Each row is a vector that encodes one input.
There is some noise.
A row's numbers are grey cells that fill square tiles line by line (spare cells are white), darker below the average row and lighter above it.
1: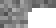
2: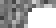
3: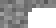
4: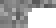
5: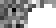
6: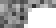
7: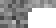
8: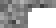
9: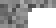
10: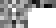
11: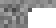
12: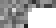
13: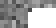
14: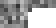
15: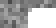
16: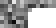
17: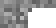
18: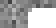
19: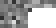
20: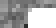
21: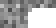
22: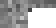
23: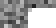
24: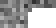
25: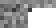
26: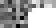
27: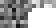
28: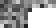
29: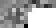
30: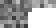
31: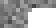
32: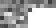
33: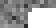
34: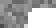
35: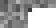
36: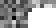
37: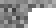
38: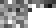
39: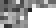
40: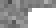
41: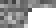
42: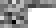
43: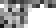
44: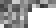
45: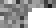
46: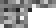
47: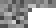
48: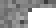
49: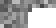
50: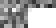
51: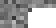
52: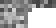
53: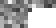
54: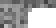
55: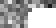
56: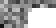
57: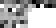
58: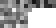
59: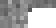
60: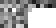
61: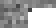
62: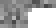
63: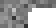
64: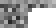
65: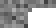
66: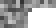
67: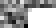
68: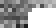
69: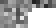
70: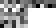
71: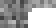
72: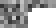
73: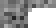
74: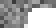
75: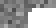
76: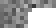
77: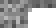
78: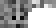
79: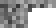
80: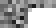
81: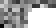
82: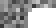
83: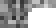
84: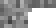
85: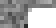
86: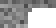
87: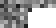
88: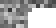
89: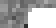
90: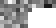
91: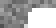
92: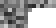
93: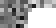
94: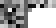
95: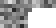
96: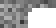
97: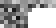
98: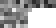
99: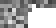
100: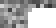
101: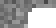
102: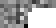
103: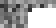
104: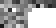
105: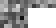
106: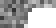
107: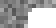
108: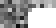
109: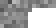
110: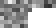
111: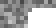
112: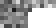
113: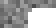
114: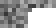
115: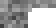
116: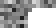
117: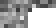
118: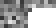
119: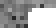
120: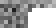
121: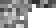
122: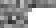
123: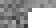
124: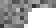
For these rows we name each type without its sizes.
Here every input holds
a list of points on a circle.
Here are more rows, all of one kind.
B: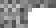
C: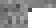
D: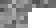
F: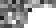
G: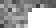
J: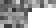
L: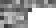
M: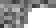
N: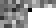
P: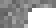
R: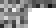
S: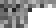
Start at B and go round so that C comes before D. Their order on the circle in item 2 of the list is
B, C, P, F, D, S, J, M, G, R, L, N.
